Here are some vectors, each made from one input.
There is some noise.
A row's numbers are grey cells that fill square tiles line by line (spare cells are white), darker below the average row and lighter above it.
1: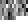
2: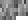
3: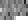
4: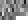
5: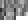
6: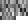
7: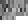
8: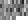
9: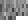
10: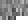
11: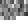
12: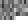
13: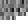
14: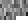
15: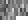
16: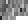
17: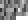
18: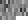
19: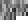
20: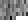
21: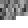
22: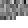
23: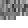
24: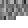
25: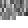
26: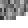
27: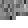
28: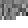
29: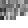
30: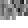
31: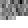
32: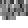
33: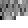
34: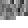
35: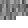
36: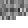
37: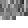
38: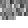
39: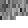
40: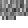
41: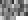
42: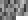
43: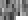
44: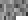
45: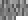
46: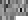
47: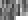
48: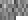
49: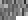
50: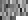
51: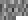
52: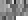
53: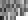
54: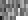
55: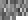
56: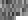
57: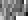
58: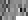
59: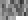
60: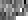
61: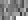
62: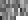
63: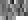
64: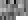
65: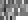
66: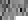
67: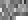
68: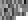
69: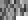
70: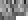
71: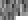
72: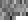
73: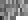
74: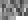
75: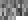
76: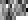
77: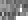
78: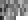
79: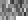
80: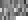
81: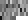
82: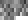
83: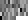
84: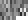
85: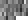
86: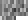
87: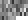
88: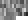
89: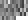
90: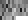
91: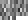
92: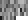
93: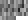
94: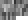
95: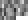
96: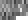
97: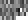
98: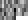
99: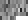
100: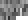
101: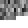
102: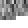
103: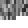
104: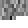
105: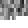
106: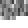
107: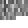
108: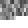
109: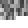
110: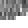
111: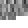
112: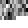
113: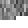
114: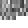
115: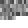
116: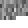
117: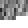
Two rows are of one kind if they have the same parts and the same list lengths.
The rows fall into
4 kinds.
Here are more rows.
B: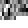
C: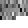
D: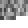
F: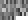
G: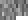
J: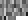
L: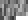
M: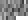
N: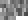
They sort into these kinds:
B
C, D, L
F, M, N
G, J

